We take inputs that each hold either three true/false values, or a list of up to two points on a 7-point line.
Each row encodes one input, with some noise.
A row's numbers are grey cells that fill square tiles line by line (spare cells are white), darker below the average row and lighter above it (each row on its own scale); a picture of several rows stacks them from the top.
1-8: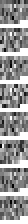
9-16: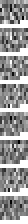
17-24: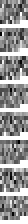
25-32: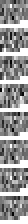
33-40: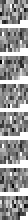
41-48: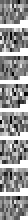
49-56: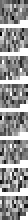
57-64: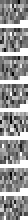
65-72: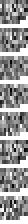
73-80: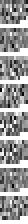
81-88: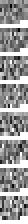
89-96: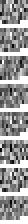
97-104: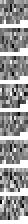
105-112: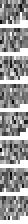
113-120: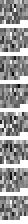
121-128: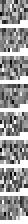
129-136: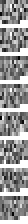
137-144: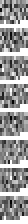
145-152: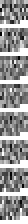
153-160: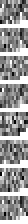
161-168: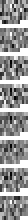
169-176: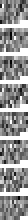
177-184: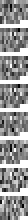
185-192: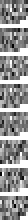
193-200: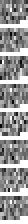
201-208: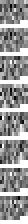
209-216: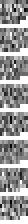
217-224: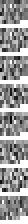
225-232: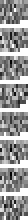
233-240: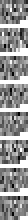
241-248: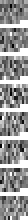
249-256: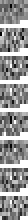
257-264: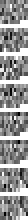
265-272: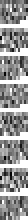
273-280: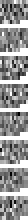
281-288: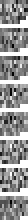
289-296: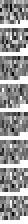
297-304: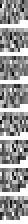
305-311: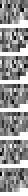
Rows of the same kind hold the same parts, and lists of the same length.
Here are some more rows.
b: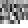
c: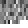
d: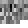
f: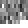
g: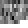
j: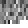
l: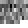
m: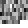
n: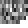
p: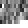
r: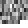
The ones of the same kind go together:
b, d, l
c, j
f, p
g, m, n, r

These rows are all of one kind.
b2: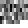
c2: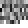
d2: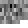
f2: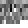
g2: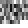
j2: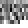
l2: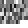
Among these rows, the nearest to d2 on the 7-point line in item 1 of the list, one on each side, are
b2 and f2.
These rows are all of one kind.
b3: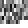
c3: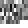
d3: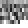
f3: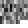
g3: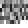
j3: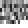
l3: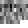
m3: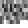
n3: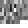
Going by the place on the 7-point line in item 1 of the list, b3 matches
c3 and n3.
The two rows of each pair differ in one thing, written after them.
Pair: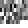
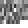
the place on the 7-point line in item 2 of the list
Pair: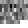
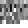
the place on the 7-point line in item 1 of the list
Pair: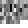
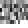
the place on the 7-point line in item 1 of the list
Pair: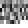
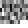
the place on the 7-point line in item 2 of the list
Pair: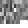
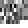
the place on the 7-point line in item 2 of the list
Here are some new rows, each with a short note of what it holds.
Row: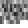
a list of two items
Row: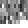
a list of one item
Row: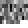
a list of two items
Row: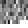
the empty list
